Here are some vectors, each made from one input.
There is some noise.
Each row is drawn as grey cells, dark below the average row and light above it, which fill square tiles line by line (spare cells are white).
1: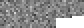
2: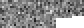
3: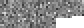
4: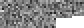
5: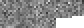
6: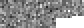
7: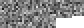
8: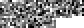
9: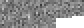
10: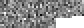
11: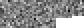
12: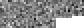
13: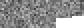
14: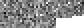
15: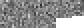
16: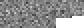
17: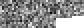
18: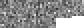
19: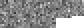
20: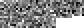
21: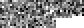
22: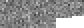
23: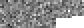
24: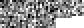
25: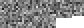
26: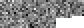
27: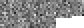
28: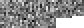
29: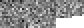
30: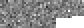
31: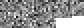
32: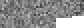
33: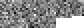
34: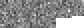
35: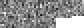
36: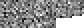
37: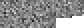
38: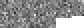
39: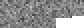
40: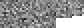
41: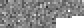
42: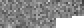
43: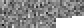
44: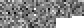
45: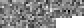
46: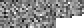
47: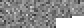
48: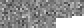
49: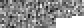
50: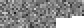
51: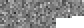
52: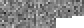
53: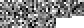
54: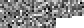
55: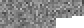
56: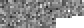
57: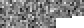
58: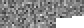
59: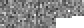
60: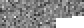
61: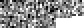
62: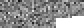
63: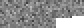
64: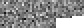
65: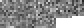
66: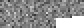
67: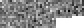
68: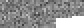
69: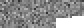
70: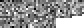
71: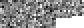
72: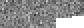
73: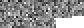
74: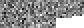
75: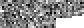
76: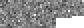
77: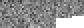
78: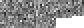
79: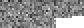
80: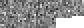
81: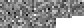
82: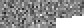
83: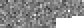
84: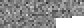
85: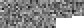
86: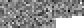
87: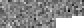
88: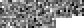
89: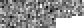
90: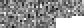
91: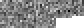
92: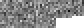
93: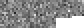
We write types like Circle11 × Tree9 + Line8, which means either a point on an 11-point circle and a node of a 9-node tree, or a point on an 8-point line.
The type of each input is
Label4 × Tree9 + Tree7 + Unit.
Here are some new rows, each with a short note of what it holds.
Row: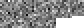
a node of a 7-node tree
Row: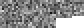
a fixed value
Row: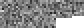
a fixed value
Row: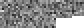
a fixed value
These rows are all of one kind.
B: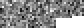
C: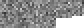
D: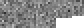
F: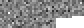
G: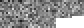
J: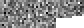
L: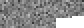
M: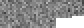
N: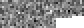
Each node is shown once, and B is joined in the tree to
D and J.
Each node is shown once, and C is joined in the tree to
F and N.
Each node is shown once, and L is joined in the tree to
G.
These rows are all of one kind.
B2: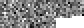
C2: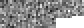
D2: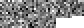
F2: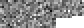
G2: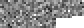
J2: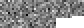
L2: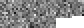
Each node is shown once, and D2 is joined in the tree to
C2.
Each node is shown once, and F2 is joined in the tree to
C2, G2 and J2.
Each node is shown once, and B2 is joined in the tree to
J2.
